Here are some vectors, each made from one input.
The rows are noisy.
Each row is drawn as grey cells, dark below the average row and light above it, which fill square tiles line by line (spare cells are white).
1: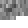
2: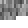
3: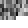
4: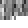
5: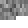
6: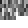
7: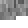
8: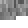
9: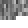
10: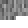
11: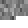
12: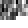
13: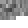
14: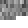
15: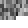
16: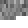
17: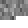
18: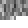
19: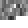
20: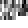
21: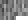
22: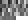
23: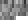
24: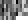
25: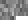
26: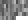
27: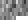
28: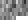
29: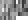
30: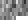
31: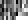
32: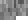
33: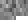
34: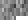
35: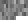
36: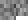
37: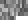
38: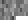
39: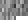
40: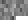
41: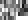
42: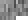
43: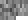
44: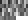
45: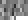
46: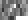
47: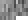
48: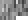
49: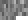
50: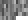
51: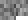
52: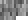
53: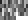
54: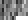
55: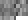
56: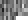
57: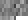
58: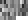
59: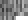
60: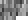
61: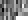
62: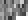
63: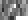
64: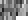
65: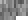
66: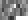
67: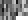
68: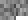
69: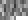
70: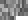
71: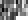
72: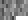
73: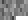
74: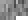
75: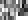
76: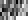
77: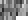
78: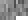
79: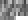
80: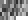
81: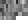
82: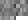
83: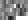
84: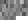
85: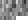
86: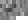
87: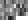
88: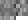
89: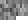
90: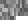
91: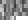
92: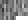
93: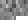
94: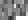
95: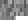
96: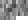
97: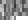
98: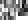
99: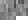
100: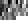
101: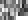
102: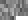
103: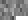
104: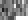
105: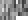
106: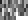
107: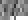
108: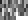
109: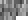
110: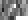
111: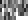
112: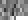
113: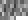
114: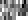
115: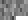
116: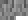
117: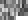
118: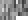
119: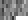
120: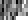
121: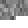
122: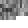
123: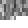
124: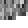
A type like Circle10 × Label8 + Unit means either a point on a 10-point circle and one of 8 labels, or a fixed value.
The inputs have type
List2(Line4).
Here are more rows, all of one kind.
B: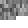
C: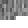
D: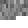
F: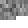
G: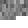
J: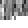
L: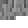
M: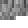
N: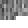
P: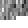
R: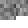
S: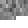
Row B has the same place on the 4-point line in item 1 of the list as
F, P, R and S.
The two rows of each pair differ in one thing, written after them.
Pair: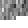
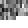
the place on the 4-point line in item 2 of the list
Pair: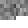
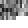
the place on the 4-point line in item 2 of the list
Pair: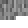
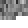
the place on the 4-point line in item 2 of the list
